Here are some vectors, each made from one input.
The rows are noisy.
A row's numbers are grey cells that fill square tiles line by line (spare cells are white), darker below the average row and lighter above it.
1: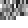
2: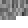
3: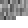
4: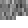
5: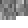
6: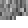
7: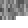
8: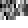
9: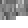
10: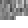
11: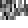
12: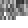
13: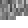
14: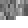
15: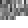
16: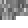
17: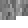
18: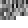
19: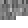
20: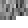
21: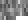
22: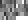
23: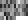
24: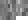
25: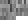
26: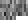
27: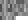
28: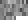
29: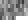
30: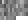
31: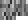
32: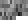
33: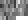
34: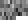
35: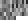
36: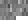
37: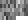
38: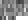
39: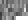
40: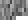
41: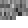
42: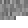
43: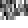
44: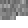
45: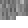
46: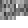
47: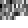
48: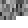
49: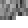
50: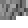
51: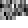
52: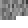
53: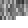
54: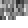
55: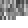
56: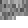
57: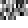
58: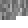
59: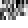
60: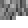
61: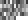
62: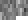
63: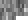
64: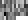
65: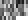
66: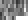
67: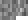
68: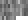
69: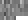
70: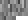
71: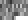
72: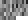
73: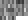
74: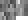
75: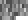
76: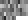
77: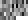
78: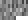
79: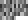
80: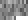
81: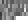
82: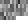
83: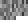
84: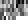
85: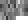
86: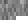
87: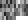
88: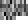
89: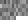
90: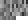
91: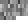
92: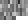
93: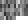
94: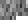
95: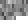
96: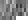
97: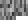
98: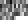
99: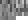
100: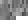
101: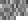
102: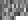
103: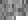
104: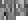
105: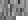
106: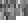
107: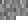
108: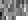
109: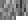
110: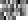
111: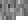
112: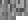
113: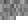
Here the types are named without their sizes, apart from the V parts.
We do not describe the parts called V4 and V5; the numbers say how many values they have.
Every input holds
either a point on a line and a value of V4, or a true/false value and a value of V5.
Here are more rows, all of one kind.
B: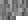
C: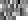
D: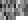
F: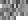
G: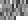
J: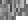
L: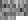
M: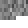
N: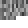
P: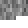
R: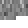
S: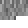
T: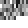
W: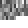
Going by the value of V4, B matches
D, M, N and P.
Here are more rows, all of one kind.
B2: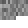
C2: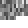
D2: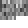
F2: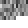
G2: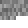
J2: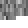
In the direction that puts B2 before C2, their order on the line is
B2, G2, F2, J2, C2, D2.
